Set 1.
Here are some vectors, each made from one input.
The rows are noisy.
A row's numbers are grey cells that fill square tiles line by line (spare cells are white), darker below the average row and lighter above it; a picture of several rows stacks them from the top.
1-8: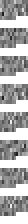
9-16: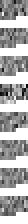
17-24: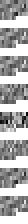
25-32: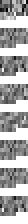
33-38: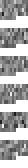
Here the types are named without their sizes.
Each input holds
either a fixed value, or three true/false values.
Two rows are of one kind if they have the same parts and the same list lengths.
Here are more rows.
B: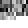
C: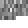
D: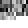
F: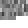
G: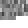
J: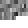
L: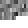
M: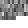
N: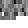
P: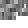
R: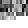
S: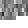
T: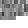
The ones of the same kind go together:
B, D, R
C, F, G, J, L, M, N, P, S, T

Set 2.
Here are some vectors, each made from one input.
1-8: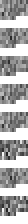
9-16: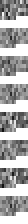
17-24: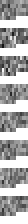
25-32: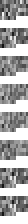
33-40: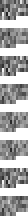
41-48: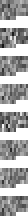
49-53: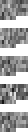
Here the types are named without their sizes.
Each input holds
a point on a line.
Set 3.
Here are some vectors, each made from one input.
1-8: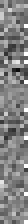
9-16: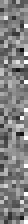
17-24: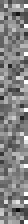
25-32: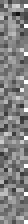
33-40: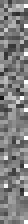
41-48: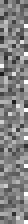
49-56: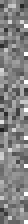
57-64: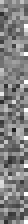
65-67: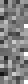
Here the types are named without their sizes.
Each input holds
a node of a tree.
